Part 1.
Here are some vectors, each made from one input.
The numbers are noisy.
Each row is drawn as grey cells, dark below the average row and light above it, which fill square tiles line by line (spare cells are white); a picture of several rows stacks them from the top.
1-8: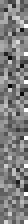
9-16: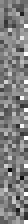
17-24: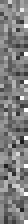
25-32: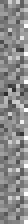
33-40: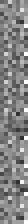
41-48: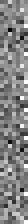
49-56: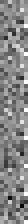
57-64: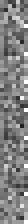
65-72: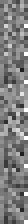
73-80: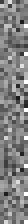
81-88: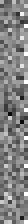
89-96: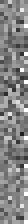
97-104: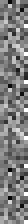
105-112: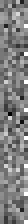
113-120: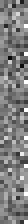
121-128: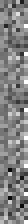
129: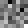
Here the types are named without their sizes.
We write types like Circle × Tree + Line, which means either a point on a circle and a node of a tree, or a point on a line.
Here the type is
Line.
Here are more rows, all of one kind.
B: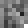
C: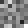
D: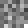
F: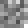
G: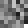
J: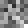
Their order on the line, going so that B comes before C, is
J, B, F, C, D, G.
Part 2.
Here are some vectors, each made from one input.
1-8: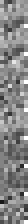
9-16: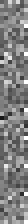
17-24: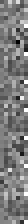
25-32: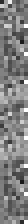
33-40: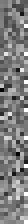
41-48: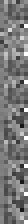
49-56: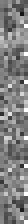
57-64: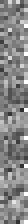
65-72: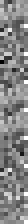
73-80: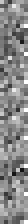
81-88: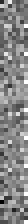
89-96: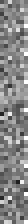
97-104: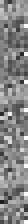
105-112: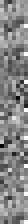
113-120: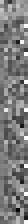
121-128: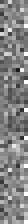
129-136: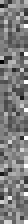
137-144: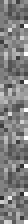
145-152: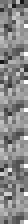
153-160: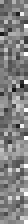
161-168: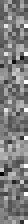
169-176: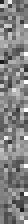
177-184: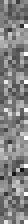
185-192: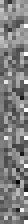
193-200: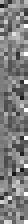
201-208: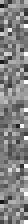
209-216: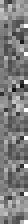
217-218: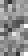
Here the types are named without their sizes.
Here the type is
Line.
